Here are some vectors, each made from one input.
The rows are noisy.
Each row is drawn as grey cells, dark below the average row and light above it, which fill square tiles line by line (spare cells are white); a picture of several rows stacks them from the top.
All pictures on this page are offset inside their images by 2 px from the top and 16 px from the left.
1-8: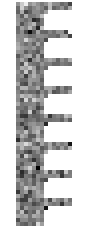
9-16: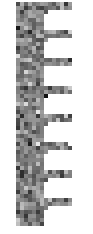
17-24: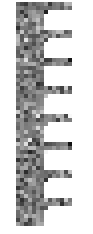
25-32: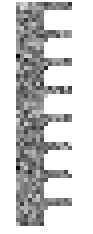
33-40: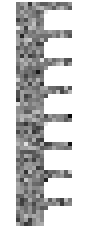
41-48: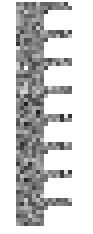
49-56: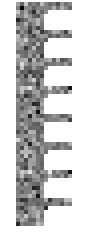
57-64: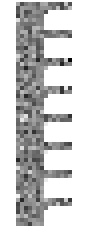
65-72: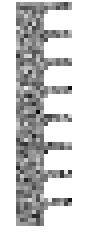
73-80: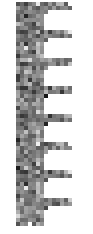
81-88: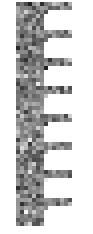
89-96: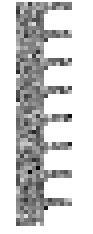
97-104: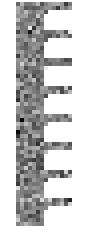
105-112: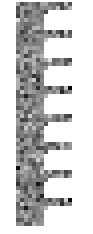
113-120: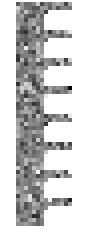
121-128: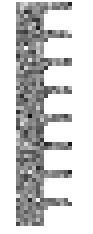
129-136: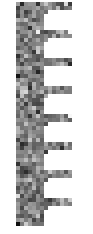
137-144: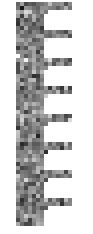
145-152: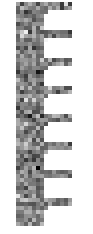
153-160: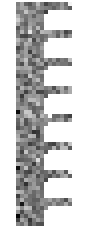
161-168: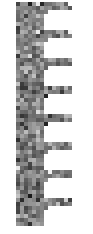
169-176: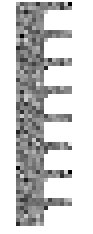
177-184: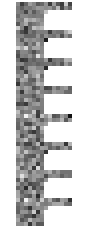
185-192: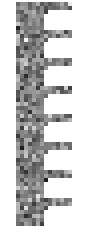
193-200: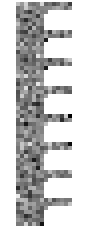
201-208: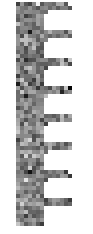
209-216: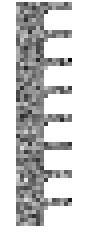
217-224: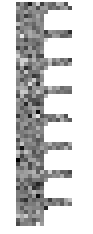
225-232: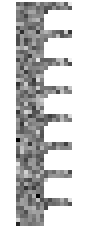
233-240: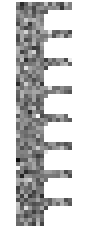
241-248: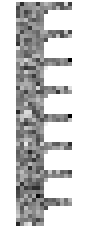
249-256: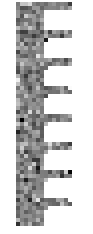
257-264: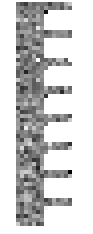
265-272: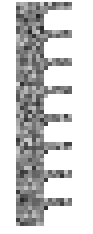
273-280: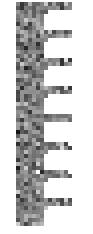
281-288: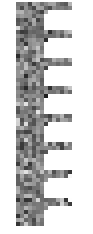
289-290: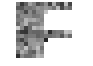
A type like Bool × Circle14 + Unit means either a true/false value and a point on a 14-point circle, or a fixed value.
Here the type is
Line11 × List2(Line12).
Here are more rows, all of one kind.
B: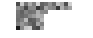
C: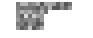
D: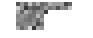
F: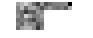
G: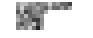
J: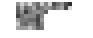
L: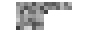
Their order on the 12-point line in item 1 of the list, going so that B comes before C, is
L, F, B, J, D, G, C.
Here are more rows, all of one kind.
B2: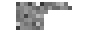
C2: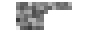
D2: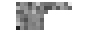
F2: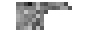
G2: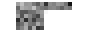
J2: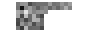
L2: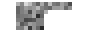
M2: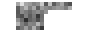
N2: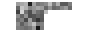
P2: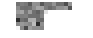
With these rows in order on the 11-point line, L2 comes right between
M2 and N2.
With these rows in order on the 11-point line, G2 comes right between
N2 and P2.
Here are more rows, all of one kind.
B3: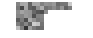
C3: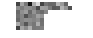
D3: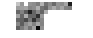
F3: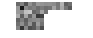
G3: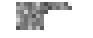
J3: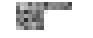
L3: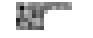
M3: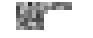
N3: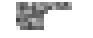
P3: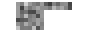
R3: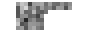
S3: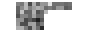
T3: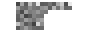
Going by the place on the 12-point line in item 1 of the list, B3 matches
C3, J3, M3 and R3.
